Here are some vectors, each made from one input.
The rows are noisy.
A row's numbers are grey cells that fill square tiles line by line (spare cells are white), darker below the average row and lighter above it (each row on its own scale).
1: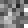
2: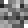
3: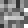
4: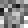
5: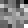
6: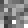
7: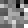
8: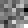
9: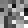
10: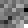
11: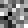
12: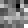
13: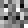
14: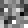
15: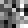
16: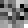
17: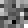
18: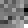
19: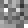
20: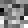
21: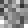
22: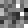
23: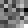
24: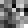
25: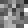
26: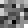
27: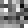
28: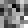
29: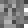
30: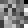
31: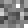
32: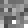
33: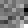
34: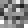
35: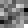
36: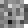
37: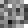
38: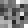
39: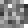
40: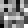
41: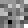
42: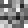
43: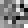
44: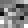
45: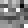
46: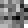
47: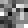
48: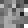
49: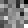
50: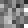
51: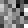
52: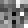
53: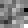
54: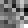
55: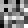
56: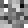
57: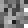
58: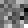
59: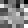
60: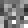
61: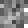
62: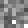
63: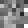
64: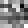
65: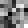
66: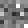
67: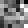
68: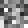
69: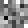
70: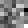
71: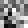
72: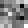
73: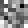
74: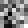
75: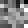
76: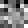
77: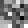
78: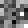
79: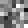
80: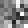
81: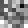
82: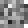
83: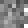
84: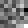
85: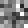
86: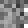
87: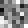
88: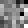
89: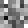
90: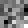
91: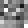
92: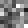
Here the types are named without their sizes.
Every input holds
a true/false value, together with a list of points on a line.
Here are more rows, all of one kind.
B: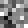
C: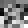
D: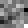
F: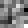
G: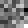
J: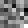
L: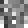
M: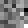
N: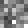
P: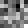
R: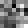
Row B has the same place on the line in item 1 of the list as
P and R.
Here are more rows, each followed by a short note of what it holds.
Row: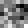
a true/false value, together with a list of two items
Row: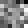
a true/false value, together with a list of one item
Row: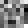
a true/false value, together with the empty list
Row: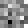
a true/false value, together with the empty list
